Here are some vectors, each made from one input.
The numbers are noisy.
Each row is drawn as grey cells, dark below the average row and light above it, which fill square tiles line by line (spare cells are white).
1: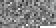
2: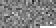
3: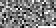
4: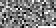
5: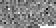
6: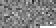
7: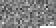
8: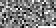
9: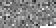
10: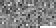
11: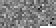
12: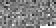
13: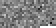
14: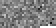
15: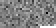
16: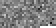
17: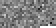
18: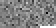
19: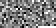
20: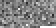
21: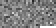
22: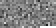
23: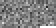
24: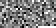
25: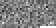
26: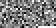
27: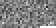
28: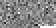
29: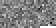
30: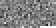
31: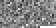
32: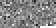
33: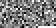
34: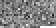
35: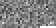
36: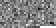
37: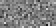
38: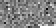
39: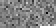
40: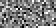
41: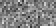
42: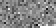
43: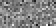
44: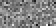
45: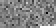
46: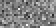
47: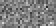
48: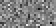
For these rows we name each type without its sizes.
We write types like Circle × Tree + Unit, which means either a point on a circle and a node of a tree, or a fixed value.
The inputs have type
List(Circle).
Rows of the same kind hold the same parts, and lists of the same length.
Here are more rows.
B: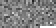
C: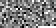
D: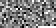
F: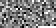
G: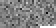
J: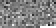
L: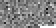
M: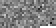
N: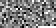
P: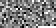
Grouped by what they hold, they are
B, G, M
C, D, F, N, P
J, L

